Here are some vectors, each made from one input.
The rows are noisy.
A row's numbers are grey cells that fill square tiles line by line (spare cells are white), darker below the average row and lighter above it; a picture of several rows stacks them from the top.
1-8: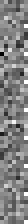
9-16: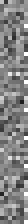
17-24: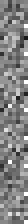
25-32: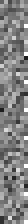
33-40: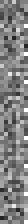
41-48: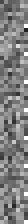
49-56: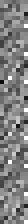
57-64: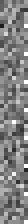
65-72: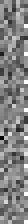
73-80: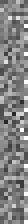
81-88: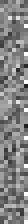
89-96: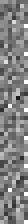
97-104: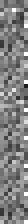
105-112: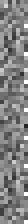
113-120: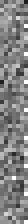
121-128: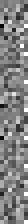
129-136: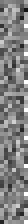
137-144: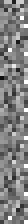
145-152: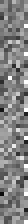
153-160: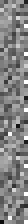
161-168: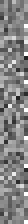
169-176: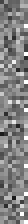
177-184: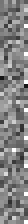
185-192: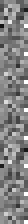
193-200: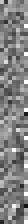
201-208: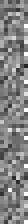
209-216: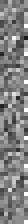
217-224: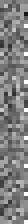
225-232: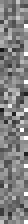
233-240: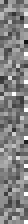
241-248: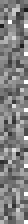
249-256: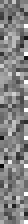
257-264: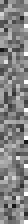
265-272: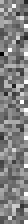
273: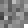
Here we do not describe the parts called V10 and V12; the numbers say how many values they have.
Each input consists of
either a point on a 4-point line and a value of V10, or a point on a 7-point line, or a value of V12.
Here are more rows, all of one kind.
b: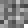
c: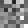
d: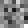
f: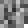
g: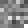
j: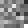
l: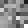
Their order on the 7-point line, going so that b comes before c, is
j, l, g, b, f, d, c.
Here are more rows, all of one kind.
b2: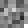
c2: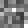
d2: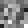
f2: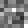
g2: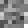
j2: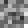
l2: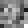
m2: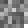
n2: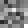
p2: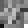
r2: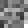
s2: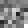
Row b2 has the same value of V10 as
d2 and l2.
